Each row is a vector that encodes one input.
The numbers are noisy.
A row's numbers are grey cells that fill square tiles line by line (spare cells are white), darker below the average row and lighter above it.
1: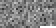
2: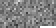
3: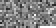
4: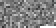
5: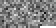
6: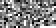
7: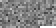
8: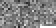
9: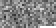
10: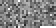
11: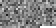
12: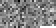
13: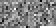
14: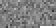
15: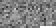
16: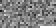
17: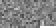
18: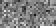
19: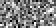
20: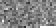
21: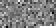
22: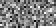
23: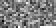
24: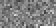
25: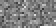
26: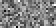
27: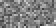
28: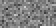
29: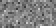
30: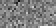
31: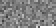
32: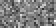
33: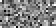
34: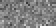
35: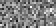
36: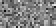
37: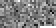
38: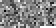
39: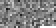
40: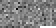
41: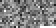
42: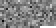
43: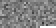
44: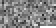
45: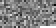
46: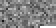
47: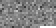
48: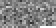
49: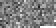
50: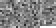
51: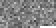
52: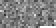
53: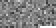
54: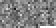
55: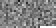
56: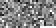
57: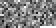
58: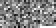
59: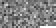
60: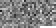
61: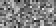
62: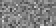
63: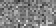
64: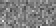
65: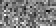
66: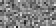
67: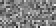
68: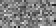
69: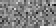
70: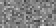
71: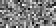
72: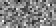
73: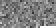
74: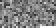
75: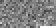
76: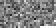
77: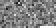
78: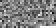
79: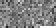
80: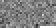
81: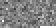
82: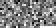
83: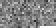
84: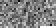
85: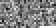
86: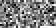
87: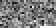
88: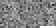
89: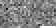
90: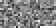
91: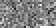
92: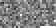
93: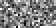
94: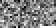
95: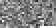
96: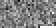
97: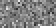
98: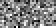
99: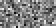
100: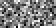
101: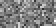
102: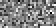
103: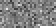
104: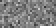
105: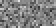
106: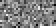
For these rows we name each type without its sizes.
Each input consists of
three true/false values, together with a list of points on a circle.
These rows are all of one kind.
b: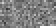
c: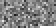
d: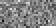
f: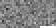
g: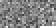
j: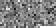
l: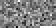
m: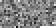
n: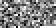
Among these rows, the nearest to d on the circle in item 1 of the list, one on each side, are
l and m.
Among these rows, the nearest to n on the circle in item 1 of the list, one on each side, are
g and j.
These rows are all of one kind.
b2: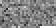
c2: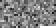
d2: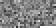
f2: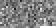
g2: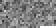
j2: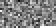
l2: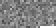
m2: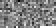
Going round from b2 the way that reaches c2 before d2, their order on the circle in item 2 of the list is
b2, m2, j2, l2, c2, d2, g2, f2.
